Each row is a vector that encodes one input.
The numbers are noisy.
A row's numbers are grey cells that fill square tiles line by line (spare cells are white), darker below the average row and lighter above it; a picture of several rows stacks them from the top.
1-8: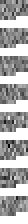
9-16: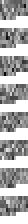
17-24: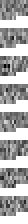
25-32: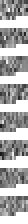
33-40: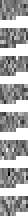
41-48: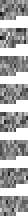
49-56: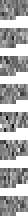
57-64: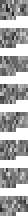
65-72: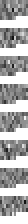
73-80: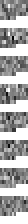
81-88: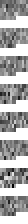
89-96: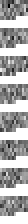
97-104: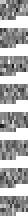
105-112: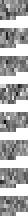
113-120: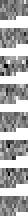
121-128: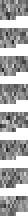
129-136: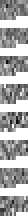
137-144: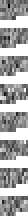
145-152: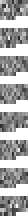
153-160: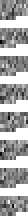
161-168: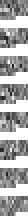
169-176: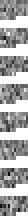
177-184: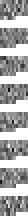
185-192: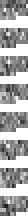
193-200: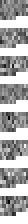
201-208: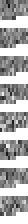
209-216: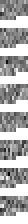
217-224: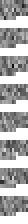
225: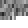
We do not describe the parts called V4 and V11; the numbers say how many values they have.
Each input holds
either a value of V4 and a value of V11, or a list of up to two points on a 7-point line.
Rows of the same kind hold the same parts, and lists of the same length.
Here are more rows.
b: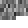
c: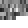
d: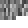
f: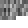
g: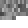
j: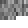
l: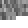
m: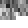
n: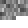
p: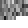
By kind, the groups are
b, c
d, f
g, n
j, l, m, p

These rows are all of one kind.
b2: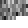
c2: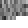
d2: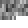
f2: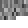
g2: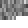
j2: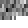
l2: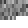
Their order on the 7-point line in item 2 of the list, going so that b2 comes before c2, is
f2, j2, d2, g2, l2, b2, c2.
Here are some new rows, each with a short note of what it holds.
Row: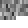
a list of two items
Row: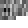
the empty list
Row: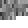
a list of two items
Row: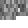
a list of one item
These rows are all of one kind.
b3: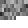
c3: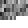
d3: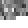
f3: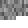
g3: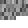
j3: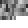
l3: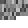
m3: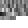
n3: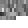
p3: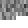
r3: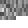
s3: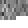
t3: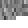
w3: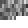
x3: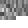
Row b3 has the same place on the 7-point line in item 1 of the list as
m3, n3, r3 and x3.
